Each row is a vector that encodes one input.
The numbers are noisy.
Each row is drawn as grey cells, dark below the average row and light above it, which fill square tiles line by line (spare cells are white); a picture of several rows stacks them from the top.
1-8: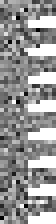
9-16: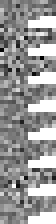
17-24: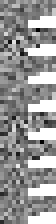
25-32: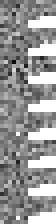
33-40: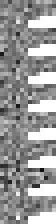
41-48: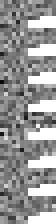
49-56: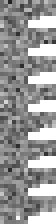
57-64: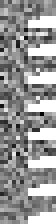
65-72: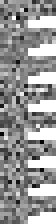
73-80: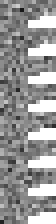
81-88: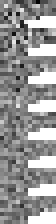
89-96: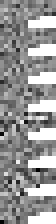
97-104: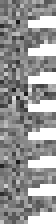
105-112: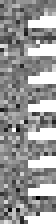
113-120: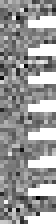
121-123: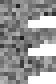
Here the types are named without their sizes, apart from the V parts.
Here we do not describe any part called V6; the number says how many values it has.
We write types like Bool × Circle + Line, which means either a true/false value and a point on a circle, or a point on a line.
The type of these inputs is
Bool × (Label + Line) + V6.
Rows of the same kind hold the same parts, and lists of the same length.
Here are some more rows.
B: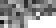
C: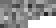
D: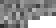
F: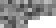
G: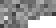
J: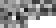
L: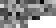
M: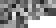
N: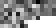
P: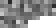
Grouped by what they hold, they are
B, J, L, M, N
C, F, G, P
D

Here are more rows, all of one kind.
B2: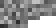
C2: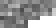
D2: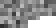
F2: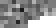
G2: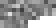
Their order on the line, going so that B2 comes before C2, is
B2, F2, D2, G2, C2.
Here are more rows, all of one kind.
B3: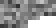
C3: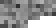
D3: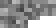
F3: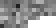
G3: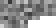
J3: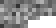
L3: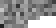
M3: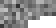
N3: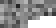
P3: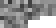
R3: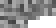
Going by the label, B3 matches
C3, G3, N3 and P3.
